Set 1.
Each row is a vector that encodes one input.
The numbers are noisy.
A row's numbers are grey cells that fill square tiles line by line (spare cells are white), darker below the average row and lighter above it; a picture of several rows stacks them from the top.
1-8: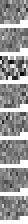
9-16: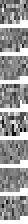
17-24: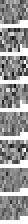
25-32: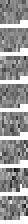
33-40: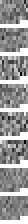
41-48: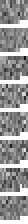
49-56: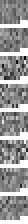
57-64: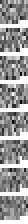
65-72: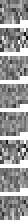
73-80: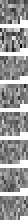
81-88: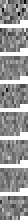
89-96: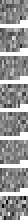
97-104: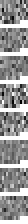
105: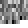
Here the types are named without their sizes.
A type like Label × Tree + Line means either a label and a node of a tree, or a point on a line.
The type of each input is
(Label + Line) × Line.
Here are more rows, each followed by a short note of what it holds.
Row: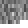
a point on each of two lines
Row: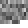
a label and a point on a line
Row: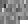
a point on each of two lines
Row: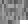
a point on each of two lines
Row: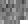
a point on each of two lines
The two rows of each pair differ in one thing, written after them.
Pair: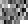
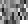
the label
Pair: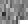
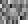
the label
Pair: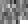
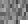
the place on the line
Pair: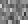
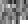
the place on the line
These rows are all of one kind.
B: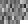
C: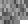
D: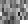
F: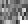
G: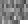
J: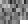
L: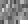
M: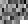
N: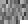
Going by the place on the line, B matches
J and N.
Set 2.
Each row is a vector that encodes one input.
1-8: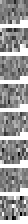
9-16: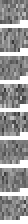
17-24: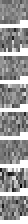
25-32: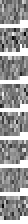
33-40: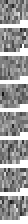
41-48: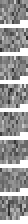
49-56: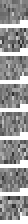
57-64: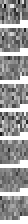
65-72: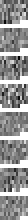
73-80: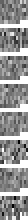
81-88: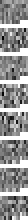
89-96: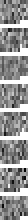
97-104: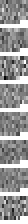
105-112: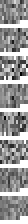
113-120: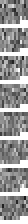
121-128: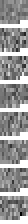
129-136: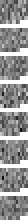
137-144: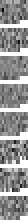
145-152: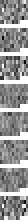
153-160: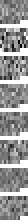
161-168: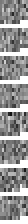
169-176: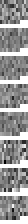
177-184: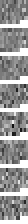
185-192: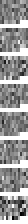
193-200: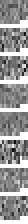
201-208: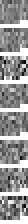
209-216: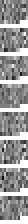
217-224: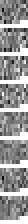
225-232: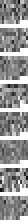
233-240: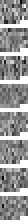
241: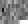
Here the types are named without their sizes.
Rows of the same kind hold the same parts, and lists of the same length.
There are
2 kinds of row.
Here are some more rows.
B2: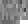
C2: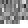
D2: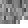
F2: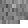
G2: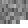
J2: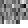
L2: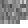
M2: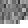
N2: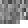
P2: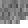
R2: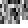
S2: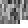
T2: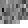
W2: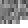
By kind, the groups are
B2, C2, D2, N2, R2, S2
F2, G2, J2, L2, M2, P2, T2, W2

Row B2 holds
a point on a line and a true/false value.
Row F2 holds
a point on a circle.
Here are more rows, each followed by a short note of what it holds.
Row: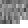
a point on a line and a true/false value
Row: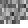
a point on a line and a true/false value
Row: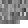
a point on a line and a true/false value
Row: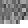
a point on a circle
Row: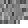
a point on a line and a true/false value
